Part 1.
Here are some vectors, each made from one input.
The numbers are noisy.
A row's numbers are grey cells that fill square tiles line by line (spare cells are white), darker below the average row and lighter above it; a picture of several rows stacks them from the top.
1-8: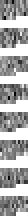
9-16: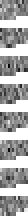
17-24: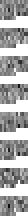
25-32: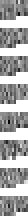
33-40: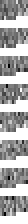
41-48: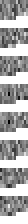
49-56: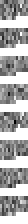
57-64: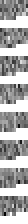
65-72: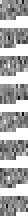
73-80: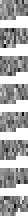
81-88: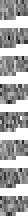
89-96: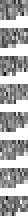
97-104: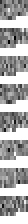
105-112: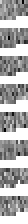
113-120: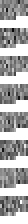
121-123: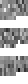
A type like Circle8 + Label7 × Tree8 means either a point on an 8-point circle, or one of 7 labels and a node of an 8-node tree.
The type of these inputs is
Bool × Bool × Bool × (Circle10 + Unit) + Line3 × Line6.
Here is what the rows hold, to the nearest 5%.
About 25% of them hold a point on a 3-point line and a point on a 6-point line. The rest hold three true/false values, together with either a point on a 10-point circle, or a fixed value.
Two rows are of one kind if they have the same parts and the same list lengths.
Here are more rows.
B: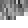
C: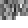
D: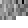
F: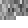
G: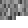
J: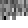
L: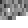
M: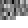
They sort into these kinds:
B, D, F
C, J, M
G, L

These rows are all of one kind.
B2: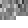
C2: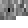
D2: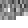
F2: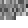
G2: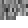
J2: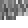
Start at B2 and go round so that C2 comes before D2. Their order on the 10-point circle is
B2, J2, C2, G2, F2, D2.
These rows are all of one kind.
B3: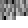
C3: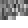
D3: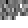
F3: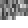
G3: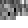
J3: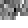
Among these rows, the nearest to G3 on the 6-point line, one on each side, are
B3 and J3.
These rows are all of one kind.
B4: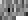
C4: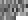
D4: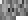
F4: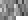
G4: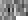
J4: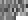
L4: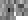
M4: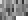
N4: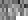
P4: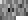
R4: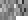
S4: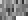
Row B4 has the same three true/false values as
D4 and P4.
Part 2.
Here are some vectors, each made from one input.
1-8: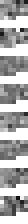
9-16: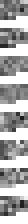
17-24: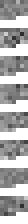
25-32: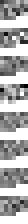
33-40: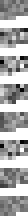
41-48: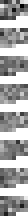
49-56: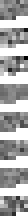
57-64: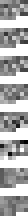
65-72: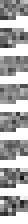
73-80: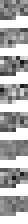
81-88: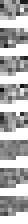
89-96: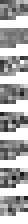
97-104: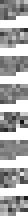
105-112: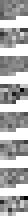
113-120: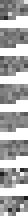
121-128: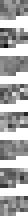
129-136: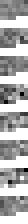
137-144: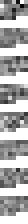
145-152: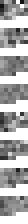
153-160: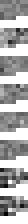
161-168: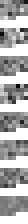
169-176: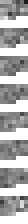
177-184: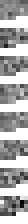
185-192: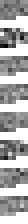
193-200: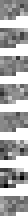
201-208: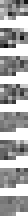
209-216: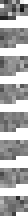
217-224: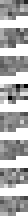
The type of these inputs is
Bool × Bool × Bool × Bool × Label9 × Label9.
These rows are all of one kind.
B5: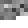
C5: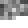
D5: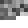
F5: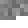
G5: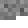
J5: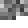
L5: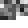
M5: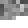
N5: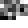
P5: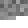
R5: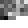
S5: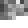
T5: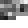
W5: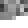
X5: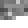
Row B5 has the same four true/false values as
F5, J5, L5 and R5.
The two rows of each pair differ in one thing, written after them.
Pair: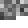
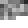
one of the four true/false values
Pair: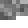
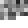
one of the two labels
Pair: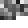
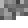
one of the two labels
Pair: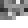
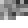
one of the two labels
